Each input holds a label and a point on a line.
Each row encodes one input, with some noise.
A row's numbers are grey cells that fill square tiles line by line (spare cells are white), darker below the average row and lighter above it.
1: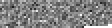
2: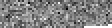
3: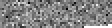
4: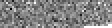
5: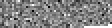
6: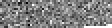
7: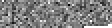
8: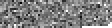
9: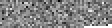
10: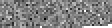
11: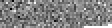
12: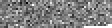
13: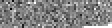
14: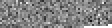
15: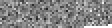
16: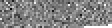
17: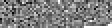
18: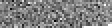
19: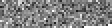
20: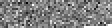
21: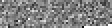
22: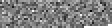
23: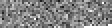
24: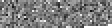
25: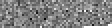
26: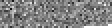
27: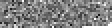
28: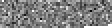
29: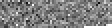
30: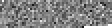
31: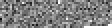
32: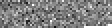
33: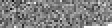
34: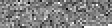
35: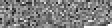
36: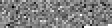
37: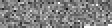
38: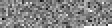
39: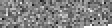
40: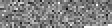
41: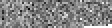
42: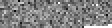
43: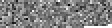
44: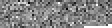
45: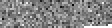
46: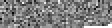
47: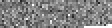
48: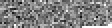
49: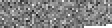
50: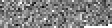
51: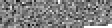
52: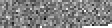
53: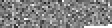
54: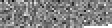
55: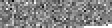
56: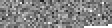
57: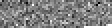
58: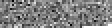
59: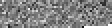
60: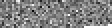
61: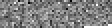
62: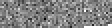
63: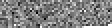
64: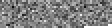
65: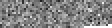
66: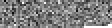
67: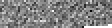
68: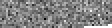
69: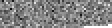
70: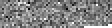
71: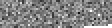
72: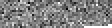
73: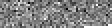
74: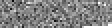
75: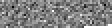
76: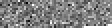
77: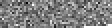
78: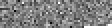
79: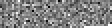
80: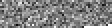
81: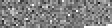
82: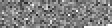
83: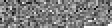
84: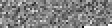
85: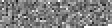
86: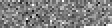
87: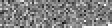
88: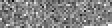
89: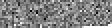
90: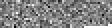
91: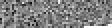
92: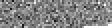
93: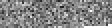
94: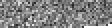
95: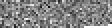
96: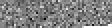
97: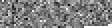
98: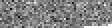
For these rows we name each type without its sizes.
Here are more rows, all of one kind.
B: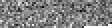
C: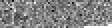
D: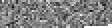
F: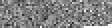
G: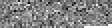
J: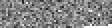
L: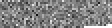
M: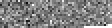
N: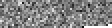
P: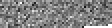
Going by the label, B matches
D, N and P.
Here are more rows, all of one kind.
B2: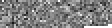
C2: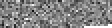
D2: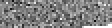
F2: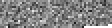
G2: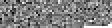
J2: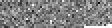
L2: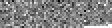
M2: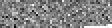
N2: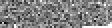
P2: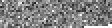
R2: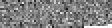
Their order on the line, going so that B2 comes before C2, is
G2, N2, B2, D2, J2, R2, F2, M2, C2, L2, P2.
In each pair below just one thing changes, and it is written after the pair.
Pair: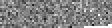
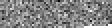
the place on the line
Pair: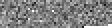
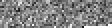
the place on the line
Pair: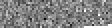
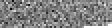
the label
